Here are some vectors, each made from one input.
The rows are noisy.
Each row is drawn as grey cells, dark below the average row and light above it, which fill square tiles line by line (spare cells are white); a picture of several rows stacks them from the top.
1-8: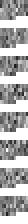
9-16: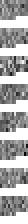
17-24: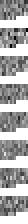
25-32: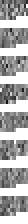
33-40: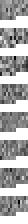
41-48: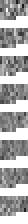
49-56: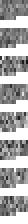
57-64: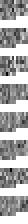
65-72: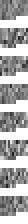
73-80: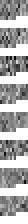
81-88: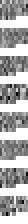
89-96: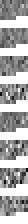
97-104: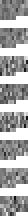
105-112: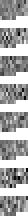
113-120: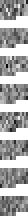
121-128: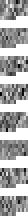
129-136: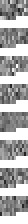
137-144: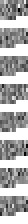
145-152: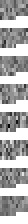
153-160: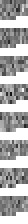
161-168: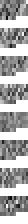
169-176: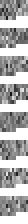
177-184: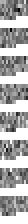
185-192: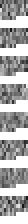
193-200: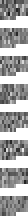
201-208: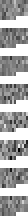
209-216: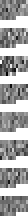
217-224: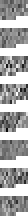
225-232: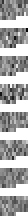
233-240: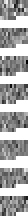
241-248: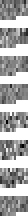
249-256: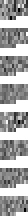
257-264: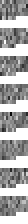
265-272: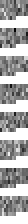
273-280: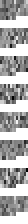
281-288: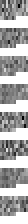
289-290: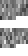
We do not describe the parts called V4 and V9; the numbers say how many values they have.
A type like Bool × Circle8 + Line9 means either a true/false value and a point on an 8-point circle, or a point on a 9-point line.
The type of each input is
Bool × V4 + (Line8 + Tree10) × V9.
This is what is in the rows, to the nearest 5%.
About 10% of them hold a true/false value and a value of V4. The rest hold a value of V9, together with either a point on an 8-point line, or a node of a 10-node tree.
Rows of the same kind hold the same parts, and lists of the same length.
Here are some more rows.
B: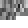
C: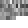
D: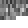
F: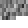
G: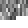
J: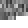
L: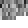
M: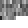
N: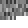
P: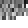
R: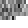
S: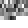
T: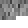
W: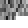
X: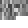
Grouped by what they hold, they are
B, D, F, J, L, N, P, R, T, W
C, M, X
G, S

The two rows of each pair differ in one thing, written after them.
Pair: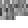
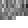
the value of V9
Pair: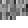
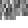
the node of the tree
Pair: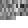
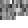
the value of V9
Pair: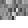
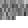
the value of V9
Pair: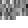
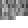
the value of V9
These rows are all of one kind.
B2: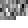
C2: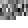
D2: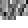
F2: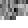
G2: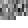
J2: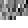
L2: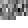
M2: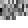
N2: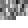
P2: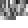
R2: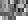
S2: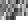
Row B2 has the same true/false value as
F2, N2, P2 and S2.
